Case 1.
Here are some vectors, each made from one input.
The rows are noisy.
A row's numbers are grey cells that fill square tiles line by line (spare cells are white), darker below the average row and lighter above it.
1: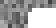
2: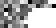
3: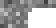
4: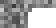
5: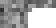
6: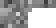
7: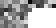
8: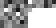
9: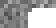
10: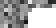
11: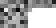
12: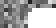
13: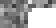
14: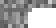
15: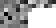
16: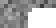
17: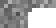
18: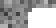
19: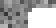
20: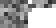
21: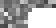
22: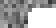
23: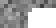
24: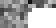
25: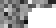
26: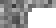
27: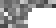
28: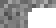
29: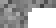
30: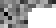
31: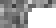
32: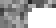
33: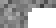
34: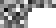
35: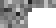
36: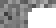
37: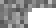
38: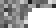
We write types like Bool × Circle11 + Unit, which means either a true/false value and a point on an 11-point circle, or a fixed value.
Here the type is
Bool × Bool × Bool.
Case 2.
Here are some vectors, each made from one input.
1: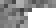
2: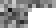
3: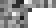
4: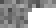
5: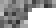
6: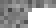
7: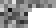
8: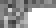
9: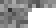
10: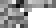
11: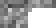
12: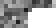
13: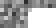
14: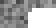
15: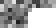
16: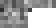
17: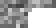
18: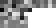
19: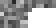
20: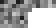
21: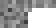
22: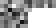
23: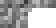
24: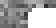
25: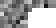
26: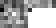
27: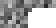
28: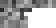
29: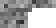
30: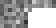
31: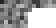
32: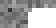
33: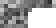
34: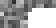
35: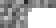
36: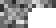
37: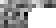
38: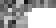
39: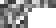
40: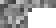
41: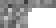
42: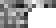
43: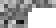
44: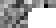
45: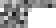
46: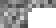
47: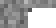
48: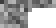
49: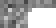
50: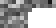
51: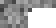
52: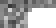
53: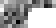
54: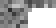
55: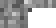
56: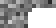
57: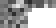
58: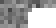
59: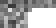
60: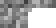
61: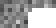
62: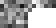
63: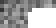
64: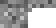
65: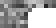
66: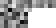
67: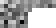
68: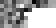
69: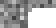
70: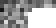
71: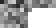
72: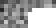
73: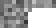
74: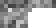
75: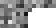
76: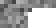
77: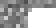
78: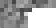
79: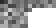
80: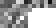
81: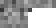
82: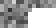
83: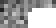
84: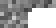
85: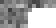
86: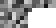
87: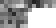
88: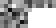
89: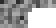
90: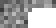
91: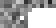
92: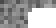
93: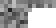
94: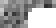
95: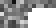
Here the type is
Circle6.
